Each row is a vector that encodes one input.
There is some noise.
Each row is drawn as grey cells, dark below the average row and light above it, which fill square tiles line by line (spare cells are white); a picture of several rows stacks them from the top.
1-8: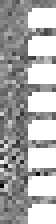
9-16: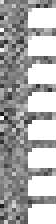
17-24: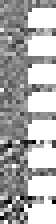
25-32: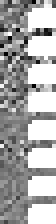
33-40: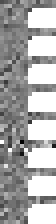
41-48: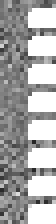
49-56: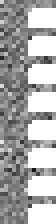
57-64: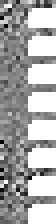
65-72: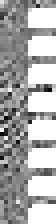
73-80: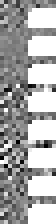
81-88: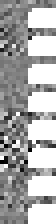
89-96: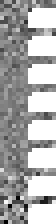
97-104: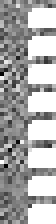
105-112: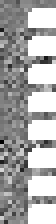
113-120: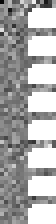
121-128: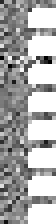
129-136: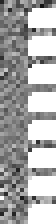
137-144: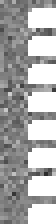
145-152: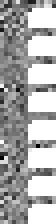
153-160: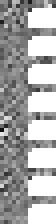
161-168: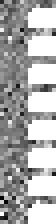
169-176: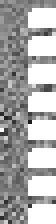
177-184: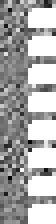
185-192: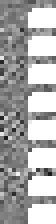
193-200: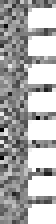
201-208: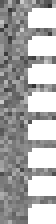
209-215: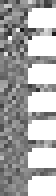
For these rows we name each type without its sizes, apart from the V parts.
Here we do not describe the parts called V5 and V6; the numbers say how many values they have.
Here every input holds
either five true/false values, a value of V5 and a value of V6, or a list of points on a line.
